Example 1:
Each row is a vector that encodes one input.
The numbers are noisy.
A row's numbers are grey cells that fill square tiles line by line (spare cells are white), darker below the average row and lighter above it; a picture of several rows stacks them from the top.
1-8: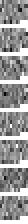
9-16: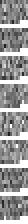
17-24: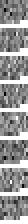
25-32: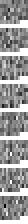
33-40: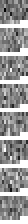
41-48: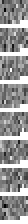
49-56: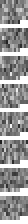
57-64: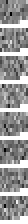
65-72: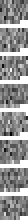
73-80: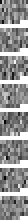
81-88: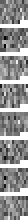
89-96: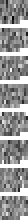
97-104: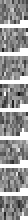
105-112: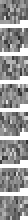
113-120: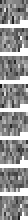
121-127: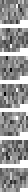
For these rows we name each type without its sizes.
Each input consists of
a label and a node of a tree.
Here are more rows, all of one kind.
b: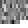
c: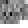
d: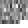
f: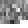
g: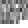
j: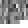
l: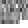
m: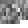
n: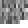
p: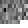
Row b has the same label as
d, g and l.
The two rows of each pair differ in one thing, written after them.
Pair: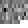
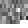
the label
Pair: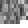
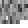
the node of the tree
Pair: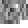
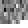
the label
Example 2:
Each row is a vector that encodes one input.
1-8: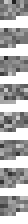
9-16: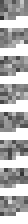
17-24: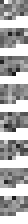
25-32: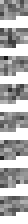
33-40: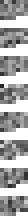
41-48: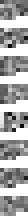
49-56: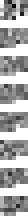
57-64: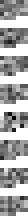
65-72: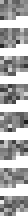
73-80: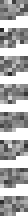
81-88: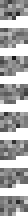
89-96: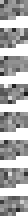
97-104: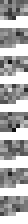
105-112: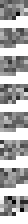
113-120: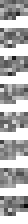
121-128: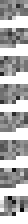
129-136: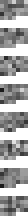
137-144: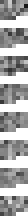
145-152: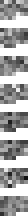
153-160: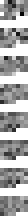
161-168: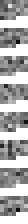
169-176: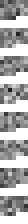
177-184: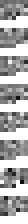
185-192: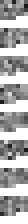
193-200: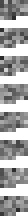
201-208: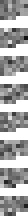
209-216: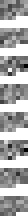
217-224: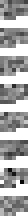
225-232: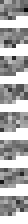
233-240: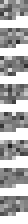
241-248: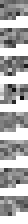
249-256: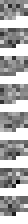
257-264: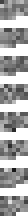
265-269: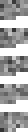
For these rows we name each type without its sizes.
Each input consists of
a list of points on a line.
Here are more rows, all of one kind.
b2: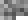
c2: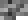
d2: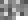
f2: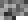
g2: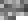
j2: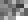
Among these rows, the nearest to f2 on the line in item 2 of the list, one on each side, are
b2 and c2.
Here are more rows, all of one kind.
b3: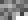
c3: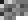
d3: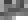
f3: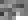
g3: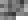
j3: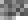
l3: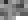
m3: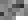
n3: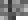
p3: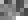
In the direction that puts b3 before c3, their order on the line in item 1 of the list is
n3, g3, j3, d3, p3, l3, m3, f3, b3, c3.
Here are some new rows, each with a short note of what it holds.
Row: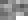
a list of two items
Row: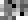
the empty list
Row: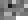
a list of two items
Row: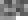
a list of two items
